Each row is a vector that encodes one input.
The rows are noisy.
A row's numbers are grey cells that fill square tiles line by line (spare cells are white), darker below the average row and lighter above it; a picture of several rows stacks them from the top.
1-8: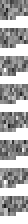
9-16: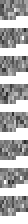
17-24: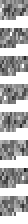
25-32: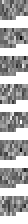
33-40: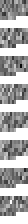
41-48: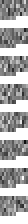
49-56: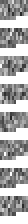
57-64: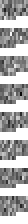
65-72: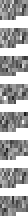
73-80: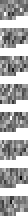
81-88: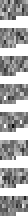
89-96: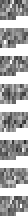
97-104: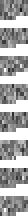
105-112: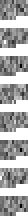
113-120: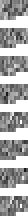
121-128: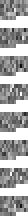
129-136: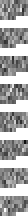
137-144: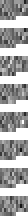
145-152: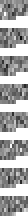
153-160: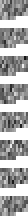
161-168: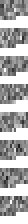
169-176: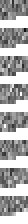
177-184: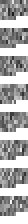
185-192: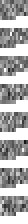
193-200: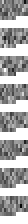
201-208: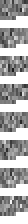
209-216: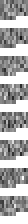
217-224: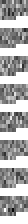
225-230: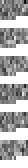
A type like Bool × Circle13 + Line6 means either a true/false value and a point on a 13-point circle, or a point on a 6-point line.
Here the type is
Bool × Bool × Bool × (Circle6 + Unit) + List2(Circle10).
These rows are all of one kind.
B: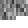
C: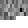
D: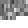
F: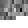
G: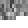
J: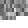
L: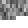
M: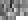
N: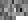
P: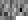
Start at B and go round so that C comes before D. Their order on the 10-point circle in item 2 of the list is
B, G, J, M, N, F, P, C, D, L.
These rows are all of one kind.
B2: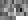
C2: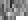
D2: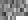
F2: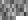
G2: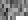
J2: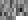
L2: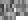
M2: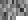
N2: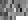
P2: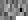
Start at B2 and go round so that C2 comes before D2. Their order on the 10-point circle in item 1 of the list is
B2, P2, J2, F2, G2, C2, L2, D2, M2, N2.
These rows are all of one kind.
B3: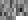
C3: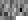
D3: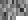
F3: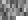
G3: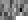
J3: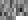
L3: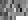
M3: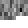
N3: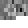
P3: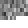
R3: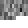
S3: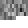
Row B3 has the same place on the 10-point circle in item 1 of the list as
C3, G3, J3 and M3.
